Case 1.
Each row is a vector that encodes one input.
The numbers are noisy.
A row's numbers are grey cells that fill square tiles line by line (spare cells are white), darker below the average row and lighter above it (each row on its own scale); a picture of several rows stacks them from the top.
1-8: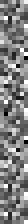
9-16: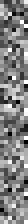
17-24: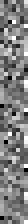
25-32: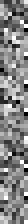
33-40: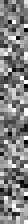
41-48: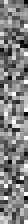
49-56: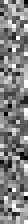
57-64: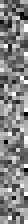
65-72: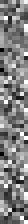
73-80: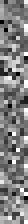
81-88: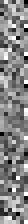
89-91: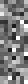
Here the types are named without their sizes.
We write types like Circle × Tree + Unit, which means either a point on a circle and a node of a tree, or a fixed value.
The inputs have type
Circle + Label.
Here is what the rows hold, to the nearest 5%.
About 55% of them hold a point on a circle. The rest hold a label.
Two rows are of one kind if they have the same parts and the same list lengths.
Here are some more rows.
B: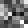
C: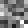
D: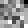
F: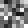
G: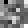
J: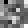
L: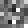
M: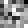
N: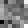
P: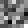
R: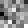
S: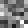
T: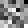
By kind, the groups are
B, C, F, G, J, L, N, P, S
D, M, R, T

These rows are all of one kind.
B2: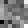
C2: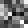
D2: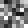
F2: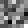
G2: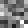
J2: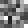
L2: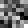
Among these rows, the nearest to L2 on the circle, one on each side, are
D2 and J2.
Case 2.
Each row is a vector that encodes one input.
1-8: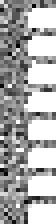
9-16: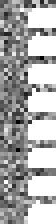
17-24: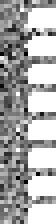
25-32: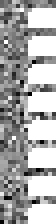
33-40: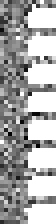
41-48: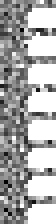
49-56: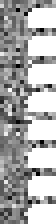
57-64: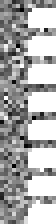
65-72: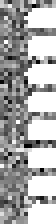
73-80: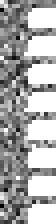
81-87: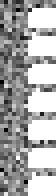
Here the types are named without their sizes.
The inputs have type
(Bool × Bool × Bool × Bool + Unit) × Line.
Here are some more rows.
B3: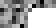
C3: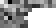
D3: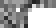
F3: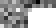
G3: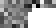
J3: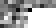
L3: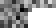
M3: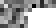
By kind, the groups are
B3, C3, J3, L3, M3
D3, F3, G3

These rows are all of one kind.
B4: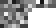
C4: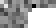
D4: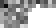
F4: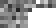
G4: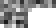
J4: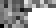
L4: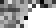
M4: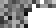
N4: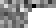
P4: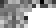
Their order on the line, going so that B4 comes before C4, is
G4, D4, P4, L4, B4, F4, M4, J4, N4, C4.
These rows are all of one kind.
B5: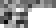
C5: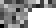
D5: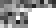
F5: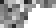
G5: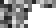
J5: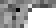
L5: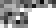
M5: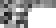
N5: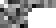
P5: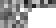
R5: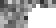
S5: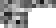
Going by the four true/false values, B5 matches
M5, N5 and S5.
